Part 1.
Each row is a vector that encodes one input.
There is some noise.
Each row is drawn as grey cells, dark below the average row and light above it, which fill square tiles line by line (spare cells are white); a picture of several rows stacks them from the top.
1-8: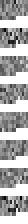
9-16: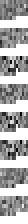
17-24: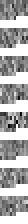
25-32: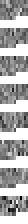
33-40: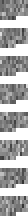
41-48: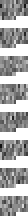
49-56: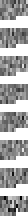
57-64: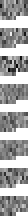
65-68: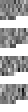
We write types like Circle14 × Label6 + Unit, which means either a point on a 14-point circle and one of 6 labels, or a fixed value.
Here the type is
Tree10 + Unit.
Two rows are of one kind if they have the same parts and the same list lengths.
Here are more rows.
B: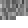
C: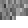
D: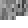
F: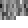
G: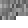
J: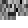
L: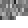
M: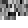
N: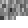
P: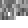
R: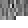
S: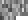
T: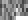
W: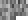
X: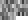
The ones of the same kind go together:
B, C, D, F, G, L, N, P, R, S, T, W, X
J, M

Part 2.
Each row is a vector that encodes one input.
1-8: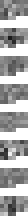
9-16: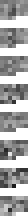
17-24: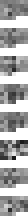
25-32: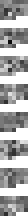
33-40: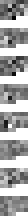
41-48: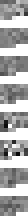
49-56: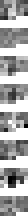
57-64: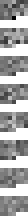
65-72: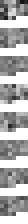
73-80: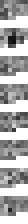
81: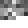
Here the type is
Line9.
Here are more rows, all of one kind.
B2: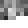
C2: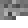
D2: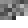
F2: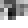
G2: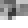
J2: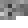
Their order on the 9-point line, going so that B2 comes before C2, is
J2, B2, D2, C2, F2, G2.
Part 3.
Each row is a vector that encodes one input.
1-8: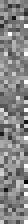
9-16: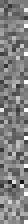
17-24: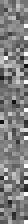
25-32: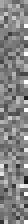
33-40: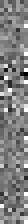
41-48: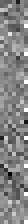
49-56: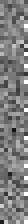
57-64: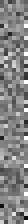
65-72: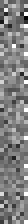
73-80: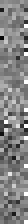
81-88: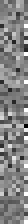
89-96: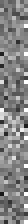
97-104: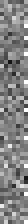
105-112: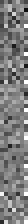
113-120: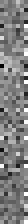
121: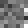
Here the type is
Bool × Bool × Bool × Bool + Unit.
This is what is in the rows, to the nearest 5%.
About 5% of them hold a fixed value. The rest hold four true/false values.
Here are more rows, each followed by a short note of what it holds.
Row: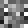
a fixed value
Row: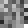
a fixed value
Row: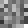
a fixed value
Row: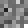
four true/false values
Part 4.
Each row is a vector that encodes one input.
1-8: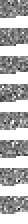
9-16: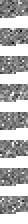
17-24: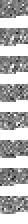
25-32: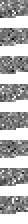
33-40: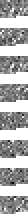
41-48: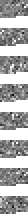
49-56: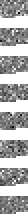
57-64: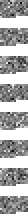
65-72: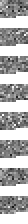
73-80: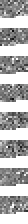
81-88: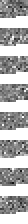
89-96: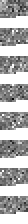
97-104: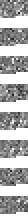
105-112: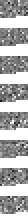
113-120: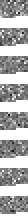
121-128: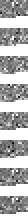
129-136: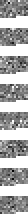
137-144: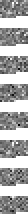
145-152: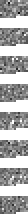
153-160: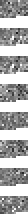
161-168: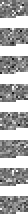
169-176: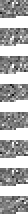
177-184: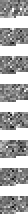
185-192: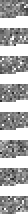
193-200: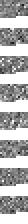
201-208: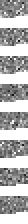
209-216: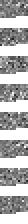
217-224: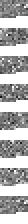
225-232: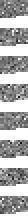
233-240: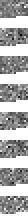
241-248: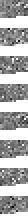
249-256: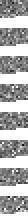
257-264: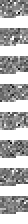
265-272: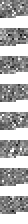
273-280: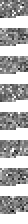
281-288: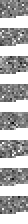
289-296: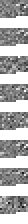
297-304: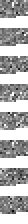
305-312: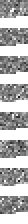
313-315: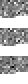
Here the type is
Label10.
